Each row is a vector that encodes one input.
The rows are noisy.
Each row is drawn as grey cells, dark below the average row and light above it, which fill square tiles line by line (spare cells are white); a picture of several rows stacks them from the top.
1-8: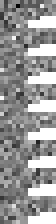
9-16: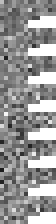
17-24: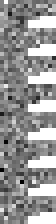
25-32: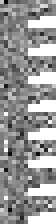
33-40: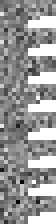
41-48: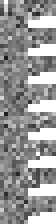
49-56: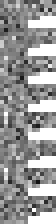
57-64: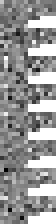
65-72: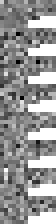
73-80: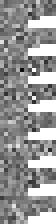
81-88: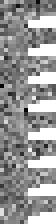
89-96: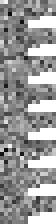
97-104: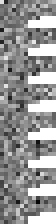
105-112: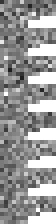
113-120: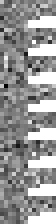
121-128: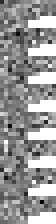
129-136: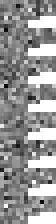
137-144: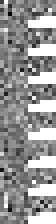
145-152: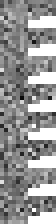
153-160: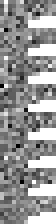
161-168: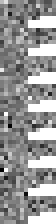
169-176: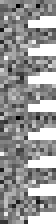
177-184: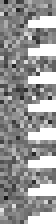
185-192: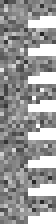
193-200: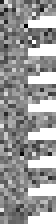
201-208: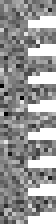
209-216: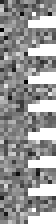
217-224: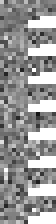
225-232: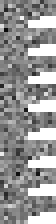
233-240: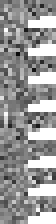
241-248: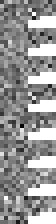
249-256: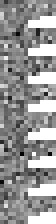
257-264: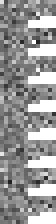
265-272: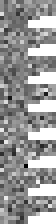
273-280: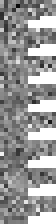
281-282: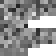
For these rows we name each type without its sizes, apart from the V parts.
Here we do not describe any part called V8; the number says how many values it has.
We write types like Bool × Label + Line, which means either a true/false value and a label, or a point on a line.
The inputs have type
Line × (Line + List(V8)).
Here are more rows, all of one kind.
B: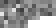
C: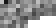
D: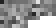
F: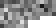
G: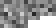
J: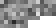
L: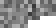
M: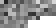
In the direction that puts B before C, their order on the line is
B, C, L, M, J, D, F, G.
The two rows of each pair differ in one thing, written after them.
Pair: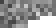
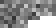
the value of V8 in item 1 of the list
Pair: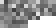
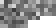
the value of V8 in item 1 of the list
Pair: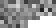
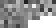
the value of V8 in item 1 of the list
